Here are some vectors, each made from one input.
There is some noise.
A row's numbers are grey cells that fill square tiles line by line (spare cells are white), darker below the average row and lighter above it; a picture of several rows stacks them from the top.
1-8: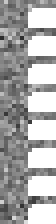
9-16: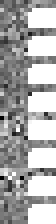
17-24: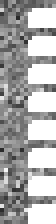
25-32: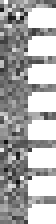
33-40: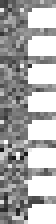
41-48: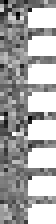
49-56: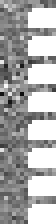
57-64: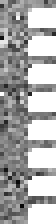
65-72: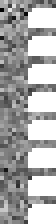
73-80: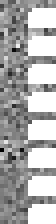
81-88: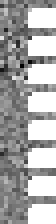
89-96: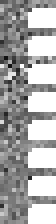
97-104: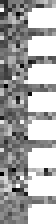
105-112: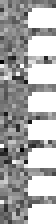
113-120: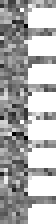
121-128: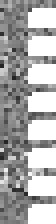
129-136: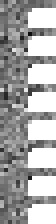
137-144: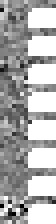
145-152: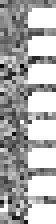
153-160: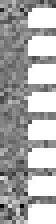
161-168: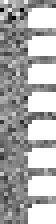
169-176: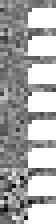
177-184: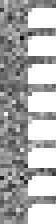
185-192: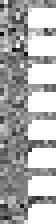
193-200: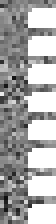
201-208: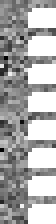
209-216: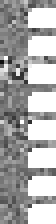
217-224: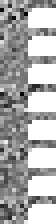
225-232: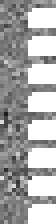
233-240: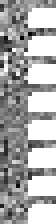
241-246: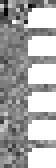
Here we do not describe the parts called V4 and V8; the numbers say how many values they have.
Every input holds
one of 6 labels and a value of V4, together with either a fixed value, or a true/false value and a value of V8.
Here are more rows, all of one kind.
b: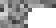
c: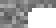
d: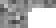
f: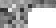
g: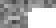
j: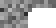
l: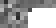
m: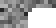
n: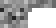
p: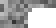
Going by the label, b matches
j and m.
